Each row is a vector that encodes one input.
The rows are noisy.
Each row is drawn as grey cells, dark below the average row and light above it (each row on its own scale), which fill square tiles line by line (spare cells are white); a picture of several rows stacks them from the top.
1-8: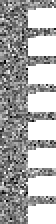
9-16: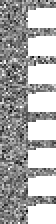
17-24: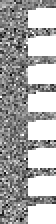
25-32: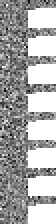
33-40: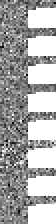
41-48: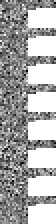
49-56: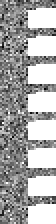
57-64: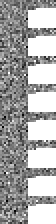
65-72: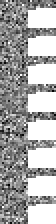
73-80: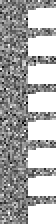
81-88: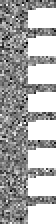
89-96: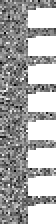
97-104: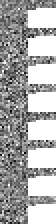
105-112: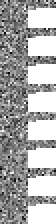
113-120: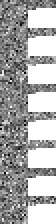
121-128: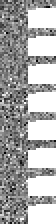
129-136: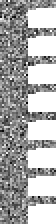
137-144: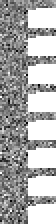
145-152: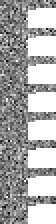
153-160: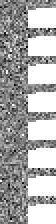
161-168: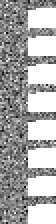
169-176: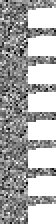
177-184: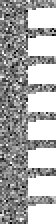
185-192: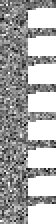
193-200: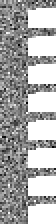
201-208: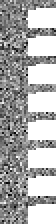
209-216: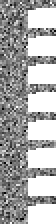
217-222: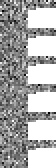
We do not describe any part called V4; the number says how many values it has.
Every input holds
a value of V4, together with either a point on an 8-point circle, or four true/false values.
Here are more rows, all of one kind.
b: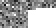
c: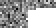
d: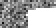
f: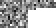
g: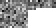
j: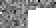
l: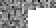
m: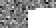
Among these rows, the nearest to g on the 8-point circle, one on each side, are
j and l.
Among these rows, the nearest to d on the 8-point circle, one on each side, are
f and m.
